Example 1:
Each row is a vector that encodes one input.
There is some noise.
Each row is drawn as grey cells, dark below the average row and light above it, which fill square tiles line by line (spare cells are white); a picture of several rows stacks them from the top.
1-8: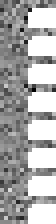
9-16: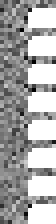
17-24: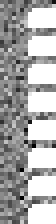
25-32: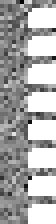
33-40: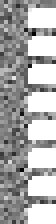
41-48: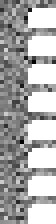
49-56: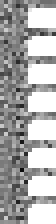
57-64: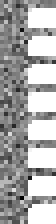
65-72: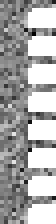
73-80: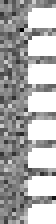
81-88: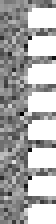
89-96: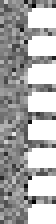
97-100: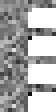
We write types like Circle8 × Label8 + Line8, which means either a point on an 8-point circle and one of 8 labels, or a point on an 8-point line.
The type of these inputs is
Tree11.
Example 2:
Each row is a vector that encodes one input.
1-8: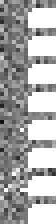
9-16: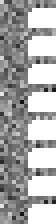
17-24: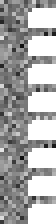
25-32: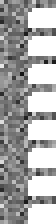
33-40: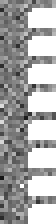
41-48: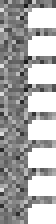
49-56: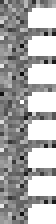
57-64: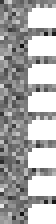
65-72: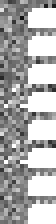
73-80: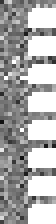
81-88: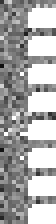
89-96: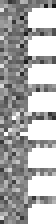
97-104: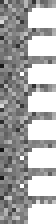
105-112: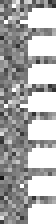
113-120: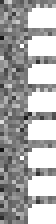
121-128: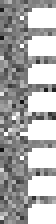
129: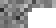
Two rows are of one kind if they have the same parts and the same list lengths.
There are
2 kinds of row.
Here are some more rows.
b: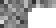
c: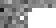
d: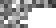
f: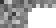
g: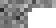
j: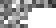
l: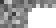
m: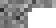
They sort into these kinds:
b, c, f, g, l, m
d, j

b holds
three true/false values.
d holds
a fixed value.
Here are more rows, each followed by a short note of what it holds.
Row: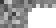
three true/false values
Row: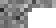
three true/false values
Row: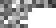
a fixed value
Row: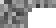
three true/false values
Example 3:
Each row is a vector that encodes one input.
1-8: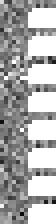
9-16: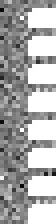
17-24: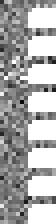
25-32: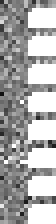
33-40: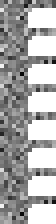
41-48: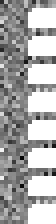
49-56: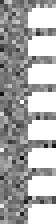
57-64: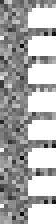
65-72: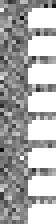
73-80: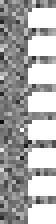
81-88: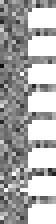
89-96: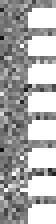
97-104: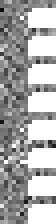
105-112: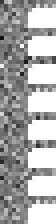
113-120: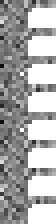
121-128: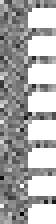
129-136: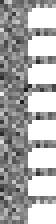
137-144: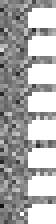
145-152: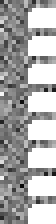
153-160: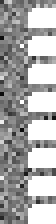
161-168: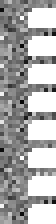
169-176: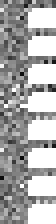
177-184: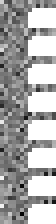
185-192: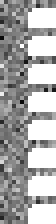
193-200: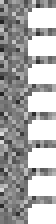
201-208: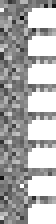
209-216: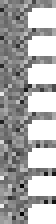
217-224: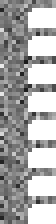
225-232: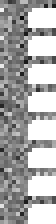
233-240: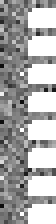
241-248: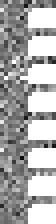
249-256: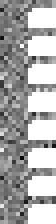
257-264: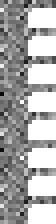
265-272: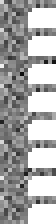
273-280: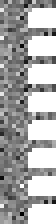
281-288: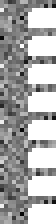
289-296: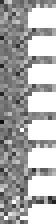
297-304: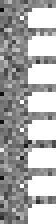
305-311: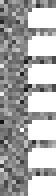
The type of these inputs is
Bool × Bool × Bool + Unit.
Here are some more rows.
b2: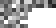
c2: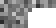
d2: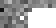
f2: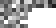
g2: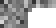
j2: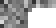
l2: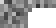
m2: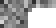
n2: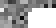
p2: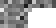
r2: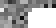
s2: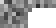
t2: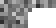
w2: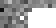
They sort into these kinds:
b2, f2
c2, d2, g2, j2, l2, m2, n2, p2, r2, s2, t2, w2

